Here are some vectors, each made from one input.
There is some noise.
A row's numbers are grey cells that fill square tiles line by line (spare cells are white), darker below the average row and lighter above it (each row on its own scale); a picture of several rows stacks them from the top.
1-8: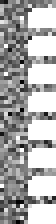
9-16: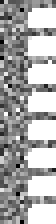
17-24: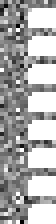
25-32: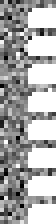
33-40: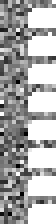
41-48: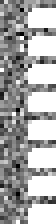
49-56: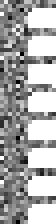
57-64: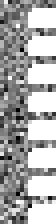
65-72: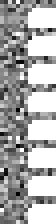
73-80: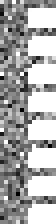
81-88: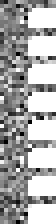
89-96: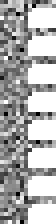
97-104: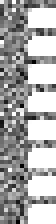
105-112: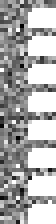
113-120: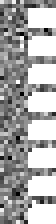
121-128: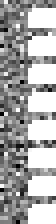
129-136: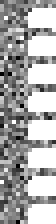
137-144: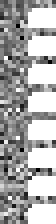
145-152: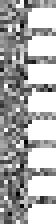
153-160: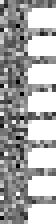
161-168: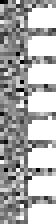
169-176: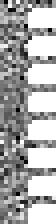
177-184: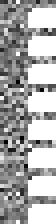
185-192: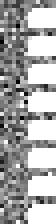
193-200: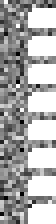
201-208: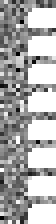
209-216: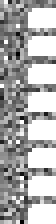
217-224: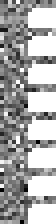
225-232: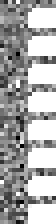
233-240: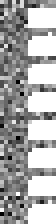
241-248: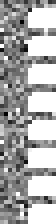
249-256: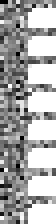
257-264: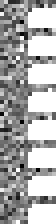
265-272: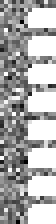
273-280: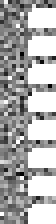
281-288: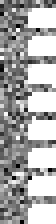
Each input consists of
one of 4 labels, together with either a point on a 10-point line, or three true/false values.
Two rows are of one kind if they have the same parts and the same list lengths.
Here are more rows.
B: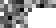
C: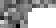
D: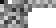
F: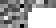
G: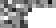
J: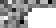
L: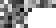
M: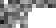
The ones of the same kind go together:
B, C, D, G, J, L
F, M

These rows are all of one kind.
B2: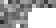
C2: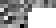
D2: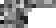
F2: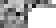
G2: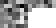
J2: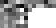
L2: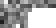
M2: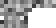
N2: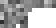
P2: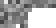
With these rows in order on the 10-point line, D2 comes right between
F2 and M2.
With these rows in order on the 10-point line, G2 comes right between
B2 and J2.
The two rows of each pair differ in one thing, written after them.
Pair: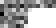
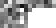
the label
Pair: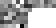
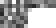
the label
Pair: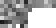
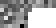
the place on the 10-point line
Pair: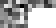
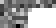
the label
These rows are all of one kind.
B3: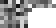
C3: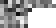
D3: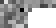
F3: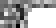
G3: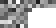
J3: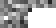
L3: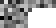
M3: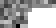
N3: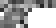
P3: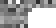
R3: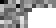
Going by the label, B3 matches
C3, G3, P3 and R3.
